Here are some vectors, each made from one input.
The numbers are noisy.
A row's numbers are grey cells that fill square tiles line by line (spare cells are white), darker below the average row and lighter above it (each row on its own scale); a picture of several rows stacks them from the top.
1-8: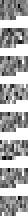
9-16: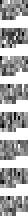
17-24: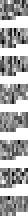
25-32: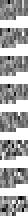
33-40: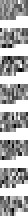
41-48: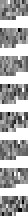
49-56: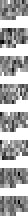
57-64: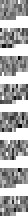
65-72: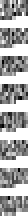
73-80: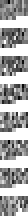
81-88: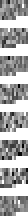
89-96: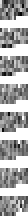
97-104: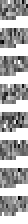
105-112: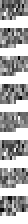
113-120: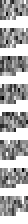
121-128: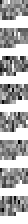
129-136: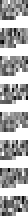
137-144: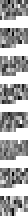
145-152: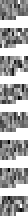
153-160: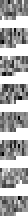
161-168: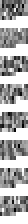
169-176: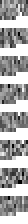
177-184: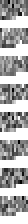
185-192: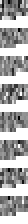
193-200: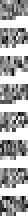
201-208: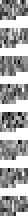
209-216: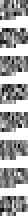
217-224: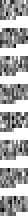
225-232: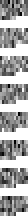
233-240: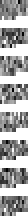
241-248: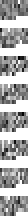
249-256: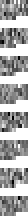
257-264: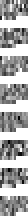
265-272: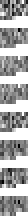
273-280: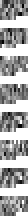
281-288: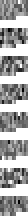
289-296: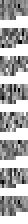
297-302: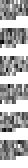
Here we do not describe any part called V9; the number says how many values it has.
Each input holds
a list of up to two items, each a true/false value and a value of V9.
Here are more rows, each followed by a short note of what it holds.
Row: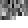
a list of one item
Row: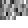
the empty list
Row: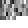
the empty list
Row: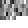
the empty list
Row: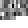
a list of one item
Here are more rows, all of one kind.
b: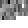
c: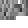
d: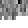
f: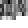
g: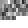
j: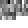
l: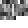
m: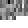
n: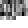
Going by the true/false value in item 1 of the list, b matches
c and g.
